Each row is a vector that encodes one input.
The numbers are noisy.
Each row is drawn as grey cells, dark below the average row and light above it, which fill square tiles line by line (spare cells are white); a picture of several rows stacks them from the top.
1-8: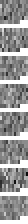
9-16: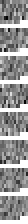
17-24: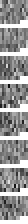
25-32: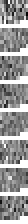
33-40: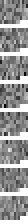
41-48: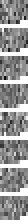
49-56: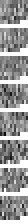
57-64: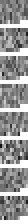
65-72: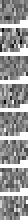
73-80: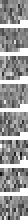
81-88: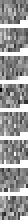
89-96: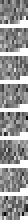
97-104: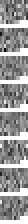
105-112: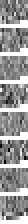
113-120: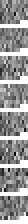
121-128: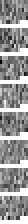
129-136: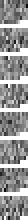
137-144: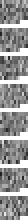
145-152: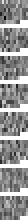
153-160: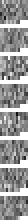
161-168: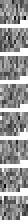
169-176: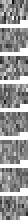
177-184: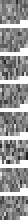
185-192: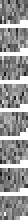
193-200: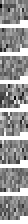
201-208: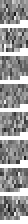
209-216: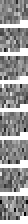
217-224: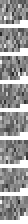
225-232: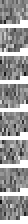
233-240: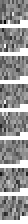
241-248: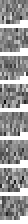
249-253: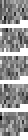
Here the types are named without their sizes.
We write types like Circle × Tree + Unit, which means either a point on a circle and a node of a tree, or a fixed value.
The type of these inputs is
(Bool × Bool × Bool × Bool + Line) × (Circle + Unit).
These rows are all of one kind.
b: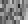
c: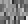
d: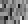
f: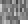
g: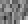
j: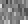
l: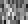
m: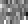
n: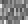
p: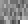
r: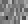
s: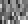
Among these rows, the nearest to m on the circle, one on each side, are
g and r.
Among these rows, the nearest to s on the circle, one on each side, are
j and l.
